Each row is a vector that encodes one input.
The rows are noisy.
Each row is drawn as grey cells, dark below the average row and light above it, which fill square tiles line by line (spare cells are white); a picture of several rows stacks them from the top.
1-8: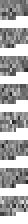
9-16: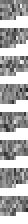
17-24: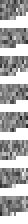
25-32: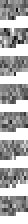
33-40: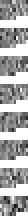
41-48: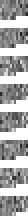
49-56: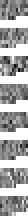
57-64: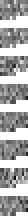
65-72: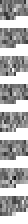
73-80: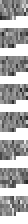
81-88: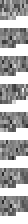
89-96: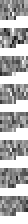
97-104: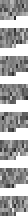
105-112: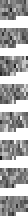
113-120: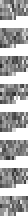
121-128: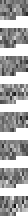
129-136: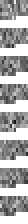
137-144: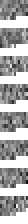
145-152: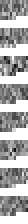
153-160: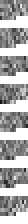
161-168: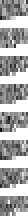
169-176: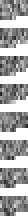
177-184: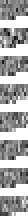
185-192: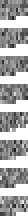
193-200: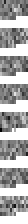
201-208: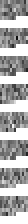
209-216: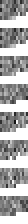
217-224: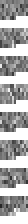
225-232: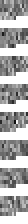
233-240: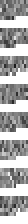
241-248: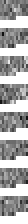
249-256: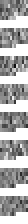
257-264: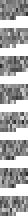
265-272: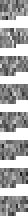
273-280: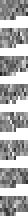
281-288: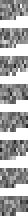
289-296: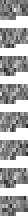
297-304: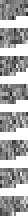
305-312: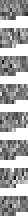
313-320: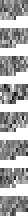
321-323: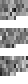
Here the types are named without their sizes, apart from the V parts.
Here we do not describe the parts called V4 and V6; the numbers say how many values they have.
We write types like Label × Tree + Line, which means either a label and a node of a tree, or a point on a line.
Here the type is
(Circle + V4) × V6 + List(Line).
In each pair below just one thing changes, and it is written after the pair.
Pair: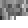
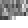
the place on the circle
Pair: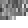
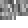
the value of V6
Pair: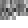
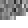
the value of V6
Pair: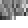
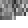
the value of V6
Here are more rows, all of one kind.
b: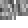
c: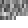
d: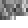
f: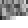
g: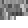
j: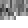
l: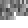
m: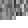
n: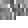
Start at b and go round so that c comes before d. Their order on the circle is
b, l, f, c, m, g, j, d, n.
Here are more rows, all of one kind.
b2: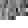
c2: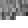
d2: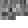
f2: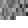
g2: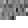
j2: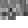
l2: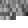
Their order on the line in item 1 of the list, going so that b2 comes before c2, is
b2, g2, f2, c2, l2, j2, d2.
